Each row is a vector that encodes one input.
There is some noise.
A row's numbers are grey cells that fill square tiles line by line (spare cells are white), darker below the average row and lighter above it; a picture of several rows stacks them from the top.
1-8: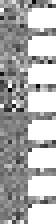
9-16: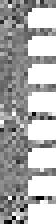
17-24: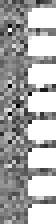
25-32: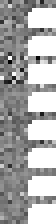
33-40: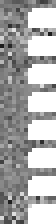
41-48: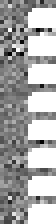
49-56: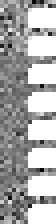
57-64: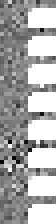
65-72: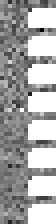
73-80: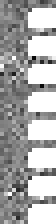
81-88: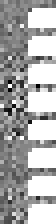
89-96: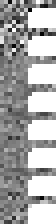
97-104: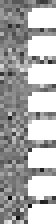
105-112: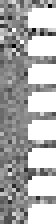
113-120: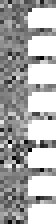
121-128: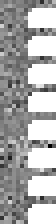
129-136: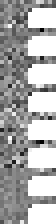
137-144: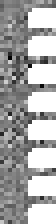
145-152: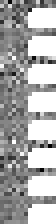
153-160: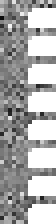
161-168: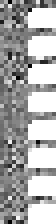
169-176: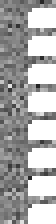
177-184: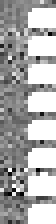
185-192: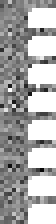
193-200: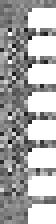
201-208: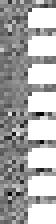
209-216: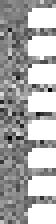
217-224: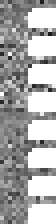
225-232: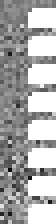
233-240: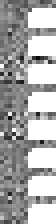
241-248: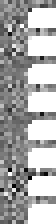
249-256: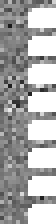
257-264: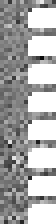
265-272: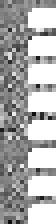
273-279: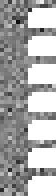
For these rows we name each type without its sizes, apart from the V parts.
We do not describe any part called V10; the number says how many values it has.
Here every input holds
a true/false value, together with either a point on a line, or a value of V10.
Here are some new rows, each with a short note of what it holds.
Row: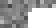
a true/false value and a value of V10
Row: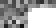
a point on a line and a true/false value
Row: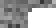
a point on a line and a true/false value
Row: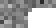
a point on a line and a true/false value
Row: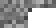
a true/false value and a value of V10
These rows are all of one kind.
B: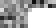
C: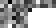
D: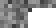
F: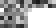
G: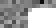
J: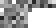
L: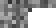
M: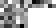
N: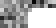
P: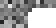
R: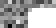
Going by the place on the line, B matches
G, N and P.
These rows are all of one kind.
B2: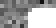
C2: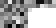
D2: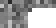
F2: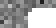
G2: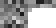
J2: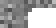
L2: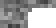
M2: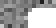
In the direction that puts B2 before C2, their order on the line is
D2, B2, F2, M2, J2, C2, L2, G2.
